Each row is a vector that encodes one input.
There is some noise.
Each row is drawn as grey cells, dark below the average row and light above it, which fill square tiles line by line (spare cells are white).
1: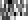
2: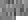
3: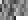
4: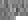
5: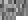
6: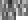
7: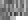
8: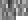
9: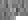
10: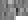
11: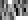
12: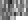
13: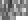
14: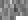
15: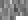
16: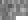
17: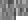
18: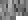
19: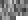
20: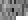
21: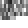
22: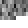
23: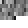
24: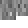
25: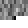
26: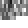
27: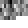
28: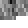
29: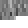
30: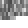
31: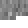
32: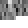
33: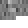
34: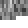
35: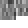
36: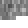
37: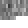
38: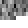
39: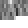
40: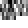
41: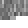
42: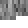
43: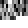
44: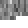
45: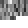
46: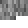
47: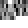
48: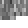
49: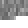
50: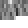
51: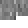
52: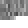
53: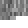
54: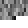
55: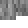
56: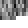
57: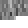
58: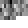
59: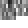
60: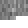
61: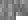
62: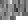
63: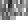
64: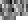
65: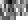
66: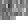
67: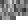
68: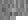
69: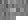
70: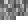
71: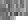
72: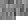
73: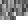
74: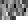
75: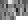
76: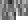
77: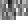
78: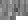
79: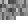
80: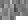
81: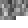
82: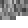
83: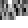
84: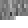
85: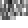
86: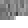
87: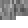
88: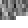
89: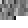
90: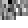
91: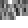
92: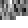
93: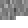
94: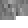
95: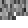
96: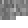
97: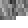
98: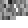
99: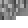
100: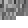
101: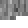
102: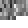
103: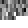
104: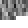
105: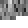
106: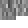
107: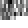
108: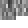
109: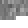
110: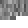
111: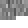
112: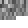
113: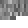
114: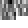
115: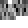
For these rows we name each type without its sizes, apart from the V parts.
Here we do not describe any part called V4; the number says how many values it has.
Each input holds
either a label and a value of V4, or four true/false values.
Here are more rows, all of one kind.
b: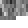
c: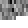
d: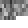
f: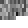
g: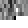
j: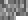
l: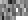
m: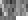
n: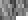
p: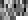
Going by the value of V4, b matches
d and m.
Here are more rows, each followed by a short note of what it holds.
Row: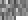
a label and a value of V4
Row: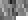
a label and a value of V4
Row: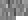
four true/false values
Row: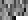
a label and a value of V4
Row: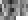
a label and a value of V4
